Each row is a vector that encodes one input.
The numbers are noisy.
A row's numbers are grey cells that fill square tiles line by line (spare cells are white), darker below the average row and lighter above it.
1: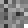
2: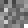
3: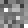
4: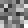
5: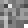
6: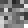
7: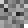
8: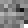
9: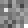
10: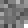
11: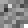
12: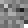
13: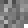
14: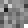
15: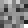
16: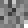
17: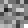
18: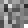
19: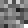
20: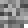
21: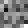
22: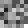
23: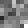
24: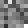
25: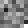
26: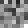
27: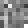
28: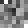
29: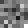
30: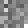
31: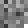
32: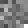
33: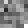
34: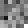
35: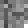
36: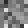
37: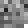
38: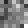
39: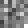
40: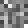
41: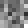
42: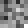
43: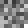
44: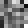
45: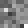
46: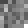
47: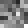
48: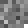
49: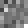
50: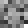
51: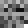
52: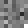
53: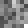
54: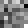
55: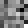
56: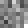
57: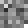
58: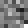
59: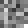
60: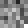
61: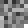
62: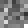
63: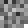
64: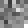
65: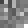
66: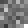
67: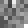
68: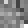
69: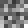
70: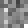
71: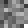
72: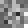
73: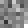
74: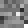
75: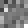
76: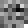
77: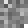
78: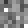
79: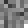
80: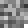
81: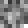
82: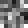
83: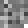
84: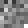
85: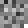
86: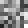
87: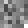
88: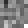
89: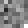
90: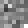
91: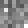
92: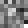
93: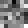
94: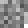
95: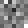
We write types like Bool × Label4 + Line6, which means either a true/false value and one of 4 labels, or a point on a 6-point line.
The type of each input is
(Bool × Bool × Bool × Bool + Tree7) × Tree7.
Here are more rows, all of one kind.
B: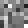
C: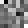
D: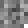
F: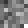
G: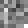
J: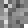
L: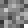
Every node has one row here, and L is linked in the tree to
F and G.
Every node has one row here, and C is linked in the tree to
D.
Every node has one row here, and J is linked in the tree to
B and G.
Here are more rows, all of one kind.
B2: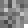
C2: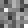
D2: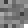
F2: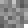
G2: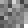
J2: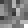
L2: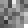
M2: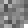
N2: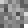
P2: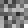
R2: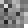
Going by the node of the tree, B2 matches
F2, G2 and L2.
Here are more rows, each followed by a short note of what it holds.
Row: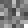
a node of a 7-node tree and four true/false values
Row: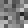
a node of a 7-node tree and four true/false values
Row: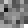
a node of each of two 7-node trees
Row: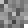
a node of a 7-node tree and four true/false values
